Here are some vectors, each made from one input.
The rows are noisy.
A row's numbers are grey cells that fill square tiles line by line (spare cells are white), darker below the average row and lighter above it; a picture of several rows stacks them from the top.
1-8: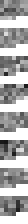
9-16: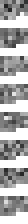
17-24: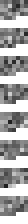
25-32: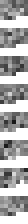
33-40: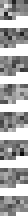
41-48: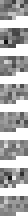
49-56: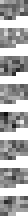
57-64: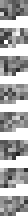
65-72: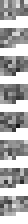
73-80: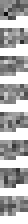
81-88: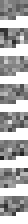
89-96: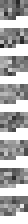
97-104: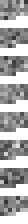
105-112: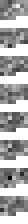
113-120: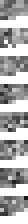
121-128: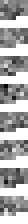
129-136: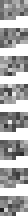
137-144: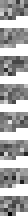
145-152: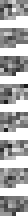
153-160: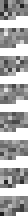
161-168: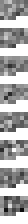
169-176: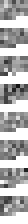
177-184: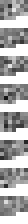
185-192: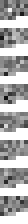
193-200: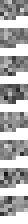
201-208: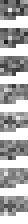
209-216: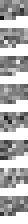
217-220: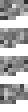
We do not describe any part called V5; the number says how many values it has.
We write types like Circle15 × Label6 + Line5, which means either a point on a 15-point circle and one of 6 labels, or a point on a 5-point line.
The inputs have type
Label7 × V5 + (Line3 × Line3 + Unit) × Tree8 + List2(Line4).
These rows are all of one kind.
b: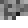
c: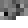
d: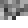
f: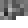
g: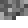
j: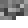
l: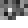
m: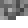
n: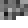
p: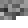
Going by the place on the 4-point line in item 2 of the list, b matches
g and n.
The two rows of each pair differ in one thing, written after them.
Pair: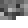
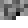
the place on the 4-point line in item 1 of the list
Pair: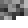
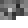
the place on the 4-point line in item 1 of the list
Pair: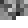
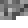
the place on the 4-point line in item 2 of the list
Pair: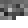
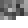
the place on the 4-point line in item 2 of the list
